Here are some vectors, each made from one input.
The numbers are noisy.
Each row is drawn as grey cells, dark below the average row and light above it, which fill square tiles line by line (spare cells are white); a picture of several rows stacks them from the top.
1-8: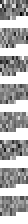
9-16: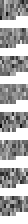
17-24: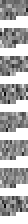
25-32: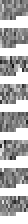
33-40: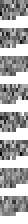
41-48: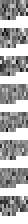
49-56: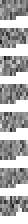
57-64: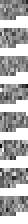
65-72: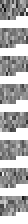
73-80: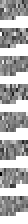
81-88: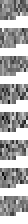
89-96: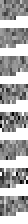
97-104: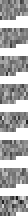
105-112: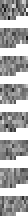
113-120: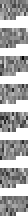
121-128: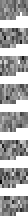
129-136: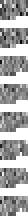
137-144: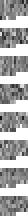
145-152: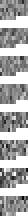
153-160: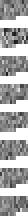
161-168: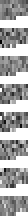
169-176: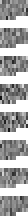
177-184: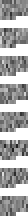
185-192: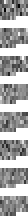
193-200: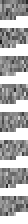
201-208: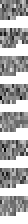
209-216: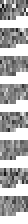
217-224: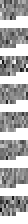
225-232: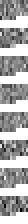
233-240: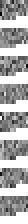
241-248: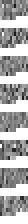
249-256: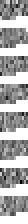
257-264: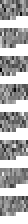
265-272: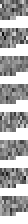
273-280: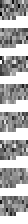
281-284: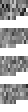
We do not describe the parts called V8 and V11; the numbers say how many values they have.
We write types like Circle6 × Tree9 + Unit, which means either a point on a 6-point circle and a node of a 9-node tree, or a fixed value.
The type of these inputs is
(Line5 + V8) × V11 + List2(Line6).
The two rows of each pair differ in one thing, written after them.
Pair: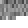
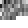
the value of V11
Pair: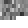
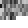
the place on the 5-point line
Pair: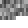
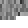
the place on the 5-point line
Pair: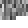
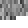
the place on the 5-point line
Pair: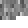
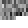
the value of V11
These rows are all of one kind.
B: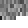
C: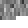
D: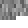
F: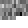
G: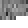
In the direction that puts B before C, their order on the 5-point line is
B, G, C, D, F.
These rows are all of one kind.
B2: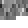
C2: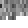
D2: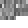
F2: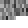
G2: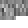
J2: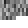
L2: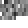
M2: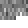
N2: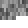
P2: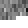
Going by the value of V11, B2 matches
M2, N2 and P2.
